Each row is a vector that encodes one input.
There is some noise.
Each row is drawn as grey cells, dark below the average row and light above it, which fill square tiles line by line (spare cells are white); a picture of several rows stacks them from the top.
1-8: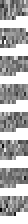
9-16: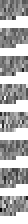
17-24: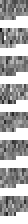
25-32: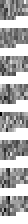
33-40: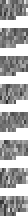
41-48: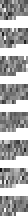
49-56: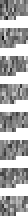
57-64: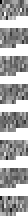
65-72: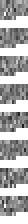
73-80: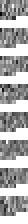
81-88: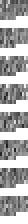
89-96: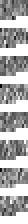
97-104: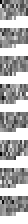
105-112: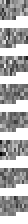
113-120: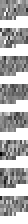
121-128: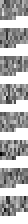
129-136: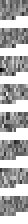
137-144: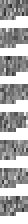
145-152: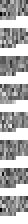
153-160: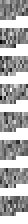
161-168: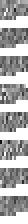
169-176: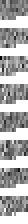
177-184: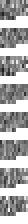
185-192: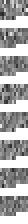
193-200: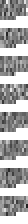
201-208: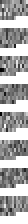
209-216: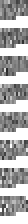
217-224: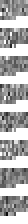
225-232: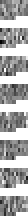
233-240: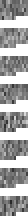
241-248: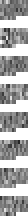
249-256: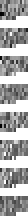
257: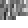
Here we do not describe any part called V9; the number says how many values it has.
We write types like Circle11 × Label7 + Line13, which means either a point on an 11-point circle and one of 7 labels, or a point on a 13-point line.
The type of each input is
Bool × (Tree11 + Unit) + V9 × V9.
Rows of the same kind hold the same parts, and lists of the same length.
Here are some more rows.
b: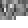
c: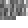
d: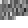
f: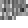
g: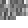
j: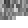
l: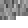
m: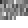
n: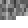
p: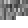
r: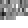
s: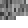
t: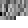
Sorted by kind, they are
b, f, j, l, m, r, s, t
c, g
d, n, p

